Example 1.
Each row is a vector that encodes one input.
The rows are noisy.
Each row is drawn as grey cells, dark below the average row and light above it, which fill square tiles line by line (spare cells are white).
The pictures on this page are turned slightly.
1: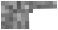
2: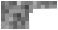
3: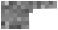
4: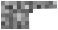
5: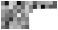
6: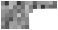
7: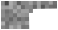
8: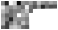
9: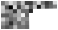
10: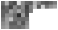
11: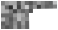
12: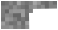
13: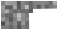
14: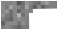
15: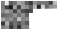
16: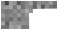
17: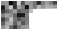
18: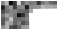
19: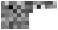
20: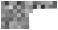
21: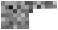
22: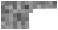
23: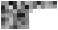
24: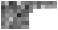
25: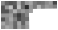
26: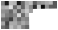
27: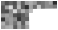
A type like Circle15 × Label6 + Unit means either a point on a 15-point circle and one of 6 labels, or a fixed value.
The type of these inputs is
Line6.
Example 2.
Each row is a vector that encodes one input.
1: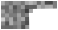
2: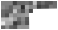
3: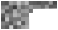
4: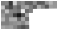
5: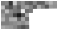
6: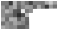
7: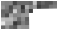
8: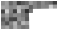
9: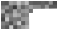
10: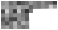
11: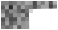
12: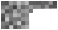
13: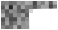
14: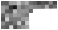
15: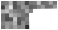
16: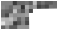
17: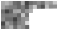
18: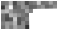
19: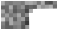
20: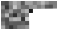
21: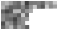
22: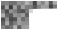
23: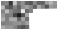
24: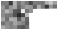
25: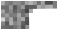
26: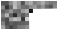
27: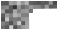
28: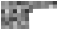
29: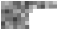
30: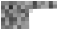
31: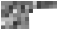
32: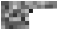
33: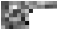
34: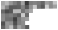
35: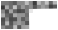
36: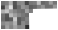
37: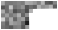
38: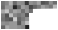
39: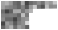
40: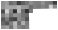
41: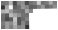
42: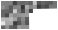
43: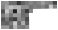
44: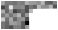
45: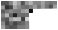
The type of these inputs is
Label9.
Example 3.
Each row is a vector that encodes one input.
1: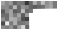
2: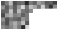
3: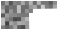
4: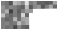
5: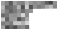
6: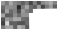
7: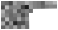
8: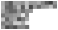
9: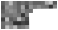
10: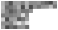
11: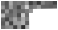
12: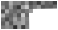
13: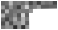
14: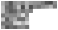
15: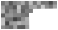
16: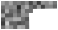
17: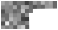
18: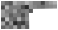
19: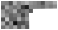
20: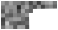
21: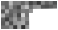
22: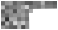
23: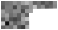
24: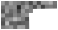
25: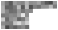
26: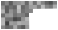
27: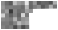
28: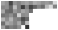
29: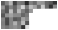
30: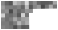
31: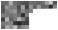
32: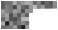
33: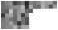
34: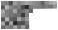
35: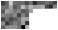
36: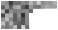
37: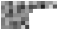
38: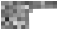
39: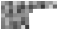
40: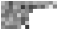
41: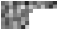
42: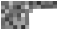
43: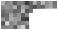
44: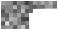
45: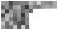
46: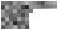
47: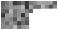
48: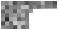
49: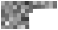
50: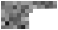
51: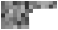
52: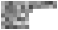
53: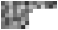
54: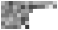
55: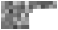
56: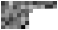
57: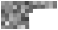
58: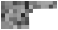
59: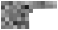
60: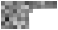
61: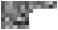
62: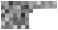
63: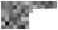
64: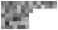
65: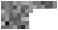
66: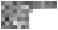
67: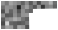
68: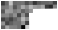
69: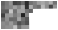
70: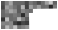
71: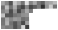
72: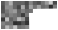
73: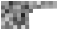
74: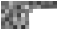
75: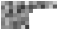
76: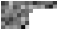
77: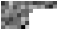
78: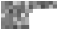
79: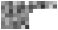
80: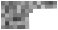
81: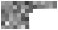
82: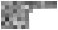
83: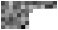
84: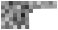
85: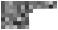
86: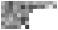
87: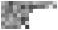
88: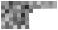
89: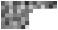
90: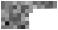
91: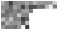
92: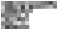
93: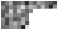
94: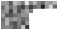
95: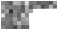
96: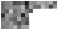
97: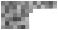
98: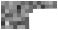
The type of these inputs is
Bool × Bool × Bool × Bool.
